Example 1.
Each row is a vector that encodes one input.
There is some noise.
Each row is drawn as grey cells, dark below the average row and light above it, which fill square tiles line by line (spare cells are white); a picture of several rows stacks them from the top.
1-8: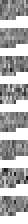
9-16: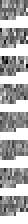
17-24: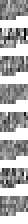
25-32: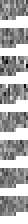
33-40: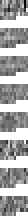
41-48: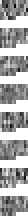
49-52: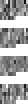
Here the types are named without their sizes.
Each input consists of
a point on a line.
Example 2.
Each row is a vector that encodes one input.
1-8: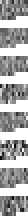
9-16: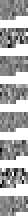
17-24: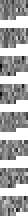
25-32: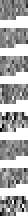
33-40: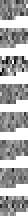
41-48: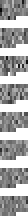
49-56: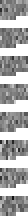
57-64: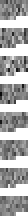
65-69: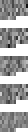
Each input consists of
either a fixed value, or a node of a 12-node tree.
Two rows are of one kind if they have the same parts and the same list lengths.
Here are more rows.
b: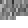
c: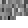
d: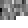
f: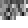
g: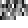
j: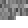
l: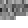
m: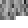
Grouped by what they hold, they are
b, c, d, f, j, l, m
g

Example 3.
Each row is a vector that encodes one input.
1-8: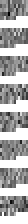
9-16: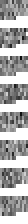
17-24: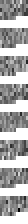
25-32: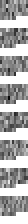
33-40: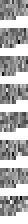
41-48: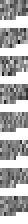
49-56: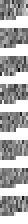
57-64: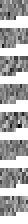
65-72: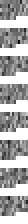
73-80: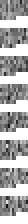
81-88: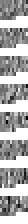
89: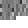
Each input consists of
a point on an 11-point circle.
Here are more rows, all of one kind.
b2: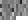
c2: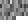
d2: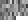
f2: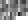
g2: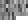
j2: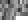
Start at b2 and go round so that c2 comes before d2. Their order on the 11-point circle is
b2, c2, d2, g2, j2, f2.
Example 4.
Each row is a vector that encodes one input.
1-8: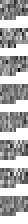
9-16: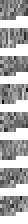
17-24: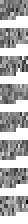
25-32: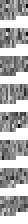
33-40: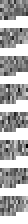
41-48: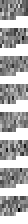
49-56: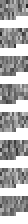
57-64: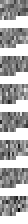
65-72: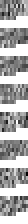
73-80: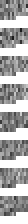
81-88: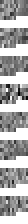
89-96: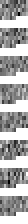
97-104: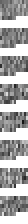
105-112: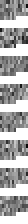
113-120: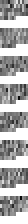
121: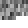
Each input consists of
a point on an 11-point circle.
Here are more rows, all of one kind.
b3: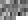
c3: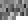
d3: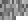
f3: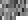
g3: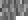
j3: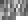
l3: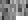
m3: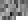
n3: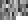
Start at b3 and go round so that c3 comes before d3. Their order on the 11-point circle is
b3, f3, c3, d3, n3, l3, j3, g3, m3.
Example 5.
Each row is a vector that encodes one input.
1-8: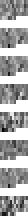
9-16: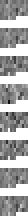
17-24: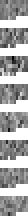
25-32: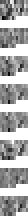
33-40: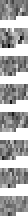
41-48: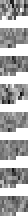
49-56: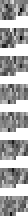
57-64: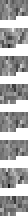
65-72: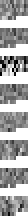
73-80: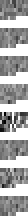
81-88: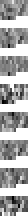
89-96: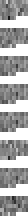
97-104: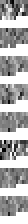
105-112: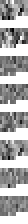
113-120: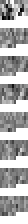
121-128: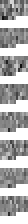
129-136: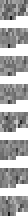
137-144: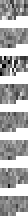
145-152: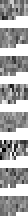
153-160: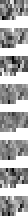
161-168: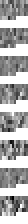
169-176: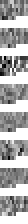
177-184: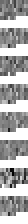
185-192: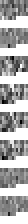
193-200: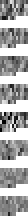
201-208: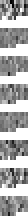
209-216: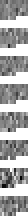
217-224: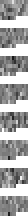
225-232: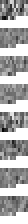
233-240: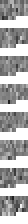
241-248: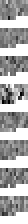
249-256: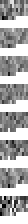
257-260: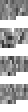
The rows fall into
2 kinds.
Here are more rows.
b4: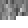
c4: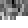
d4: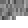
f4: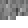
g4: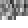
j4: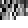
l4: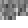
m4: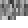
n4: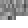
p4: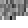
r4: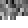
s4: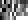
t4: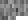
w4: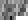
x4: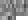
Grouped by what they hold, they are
b4, c4, d4, f4, g4, l4, m4, n4, p4, r4, t4, w4, x4
j4, s4

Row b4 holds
three true/false values.
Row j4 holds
a fixed value.
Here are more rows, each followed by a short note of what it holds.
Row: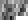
three true/false values
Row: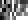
a fixed value
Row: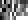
a fixed value
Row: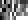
a fixed value
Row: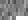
three true/false values
